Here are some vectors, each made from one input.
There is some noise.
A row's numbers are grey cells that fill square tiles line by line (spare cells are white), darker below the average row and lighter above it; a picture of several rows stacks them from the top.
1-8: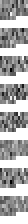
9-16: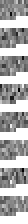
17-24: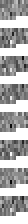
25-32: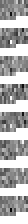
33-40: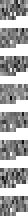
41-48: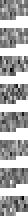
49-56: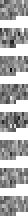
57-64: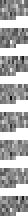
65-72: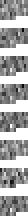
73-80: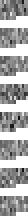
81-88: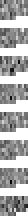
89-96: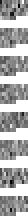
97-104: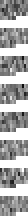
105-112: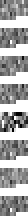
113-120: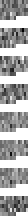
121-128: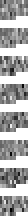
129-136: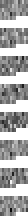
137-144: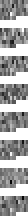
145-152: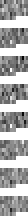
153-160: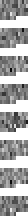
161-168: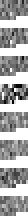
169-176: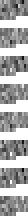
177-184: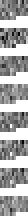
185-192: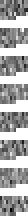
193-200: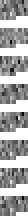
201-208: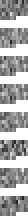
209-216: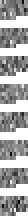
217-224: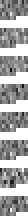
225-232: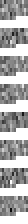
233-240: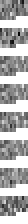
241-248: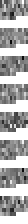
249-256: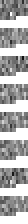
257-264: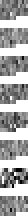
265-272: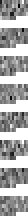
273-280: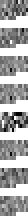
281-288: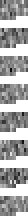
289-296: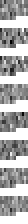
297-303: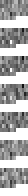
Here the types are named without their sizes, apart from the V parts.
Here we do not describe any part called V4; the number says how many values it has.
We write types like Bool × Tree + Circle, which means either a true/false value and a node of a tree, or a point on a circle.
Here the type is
List(Bool × V4).
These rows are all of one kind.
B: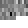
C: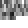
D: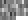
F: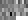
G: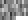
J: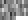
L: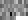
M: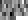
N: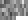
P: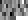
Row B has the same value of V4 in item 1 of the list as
F, L, M and P.
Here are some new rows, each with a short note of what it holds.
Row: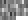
a list of one item
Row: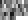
a list of one item
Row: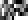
the empty list
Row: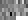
a list of one item
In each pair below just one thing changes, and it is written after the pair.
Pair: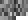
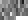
the true/false value in item 1 of the list
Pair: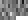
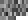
the true/false value in item 1 of the list
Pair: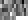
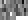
the true/false value in item 2 of the list
